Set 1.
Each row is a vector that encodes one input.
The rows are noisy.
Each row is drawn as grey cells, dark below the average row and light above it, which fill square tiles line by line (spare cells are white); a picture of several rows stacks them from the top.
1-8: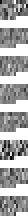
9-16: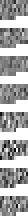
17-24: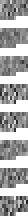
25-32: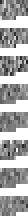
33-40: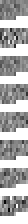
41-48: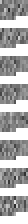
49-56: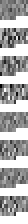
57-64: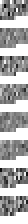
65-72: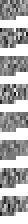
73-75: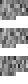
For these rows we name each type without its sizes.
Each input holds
a list of points on a line.
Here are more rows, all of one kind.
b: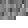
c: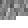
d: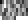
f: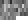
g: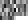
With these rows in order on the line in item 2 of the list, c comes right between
d and g.
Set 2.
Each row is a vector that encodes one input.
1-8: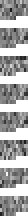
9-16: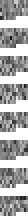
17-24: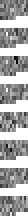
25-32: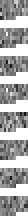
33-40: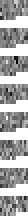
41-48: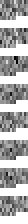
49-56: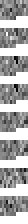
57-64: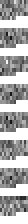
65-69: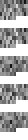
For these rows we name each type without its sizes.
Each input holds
either a point on a line, or three true/false values.
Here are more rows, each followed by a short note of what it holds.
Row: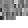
three true/false values
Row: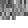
a point on a line
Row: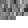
three true/false values
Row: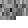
three true/false values
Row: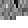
three true/false values
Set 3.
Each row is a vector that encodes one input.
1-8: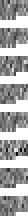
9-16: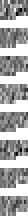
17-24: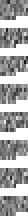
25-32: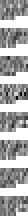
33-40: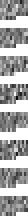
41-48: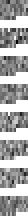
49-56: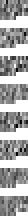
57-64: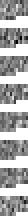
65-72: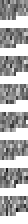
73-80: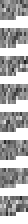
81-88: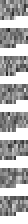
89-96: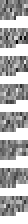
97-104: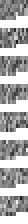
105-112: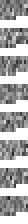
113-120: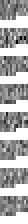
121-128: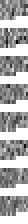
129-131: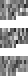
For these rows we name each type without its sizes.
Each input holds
a point on a line, together with either a fixed value, or three true/false values.
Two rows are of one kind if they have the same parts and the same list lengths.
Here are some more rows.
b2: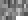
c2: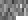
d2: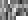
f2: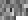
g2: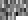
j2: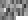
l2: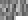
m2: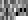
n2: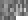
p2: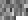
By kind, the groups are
b2, c2, d2, g2, j2, l2, m2, n2
f2, p2

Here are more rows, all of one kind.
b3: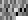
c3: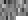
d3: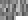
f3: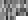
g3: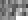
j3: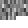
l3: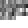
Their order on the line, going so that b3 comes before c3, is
b3, j3, f3, c3, d3, g3, l3.
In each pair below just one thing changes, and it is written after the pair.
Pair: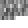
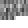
the place on the line
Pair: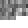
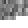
one of the three true/false values
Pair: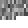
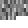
one of the three true/false values
